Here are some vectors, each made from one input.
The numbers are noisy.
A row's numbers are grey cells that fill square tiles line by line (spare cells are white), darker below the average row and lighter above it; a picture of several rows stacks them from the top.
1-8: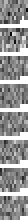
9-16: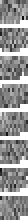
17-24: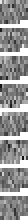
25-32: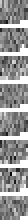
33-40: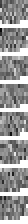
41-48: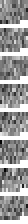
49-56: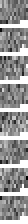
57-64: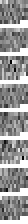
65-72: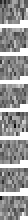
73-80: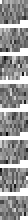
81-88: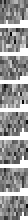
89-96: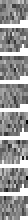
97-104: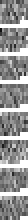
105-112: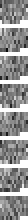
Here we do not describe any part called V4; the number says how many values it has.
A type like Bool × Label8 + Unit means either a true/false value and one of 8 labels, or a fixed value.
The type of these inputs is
Line5 × List2(Bool × V4).
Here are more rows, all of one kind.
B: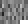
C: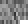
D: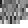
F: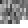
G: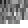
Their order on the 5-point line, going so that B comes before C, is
D, G, B, C, F.
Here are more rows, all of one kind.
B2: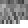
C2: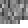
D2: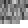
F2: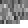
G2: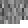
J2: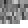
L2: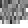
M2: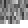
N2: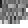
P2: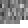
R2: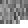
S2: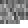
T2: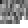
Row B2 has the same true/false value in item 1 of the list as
C2, D2, J2 and L2.
